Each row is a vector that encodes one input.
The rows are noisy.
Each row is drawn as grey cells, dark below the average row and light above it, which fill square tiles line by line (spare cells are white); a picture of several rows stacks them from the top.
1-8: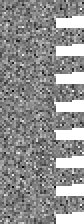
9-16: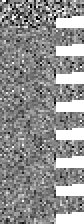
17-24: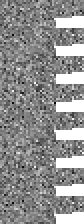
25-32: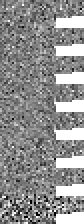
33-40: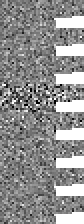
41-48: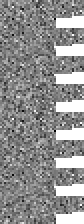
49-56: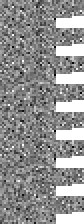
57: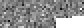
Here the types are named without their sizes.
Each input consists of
either a fixed value, or three true/false values.
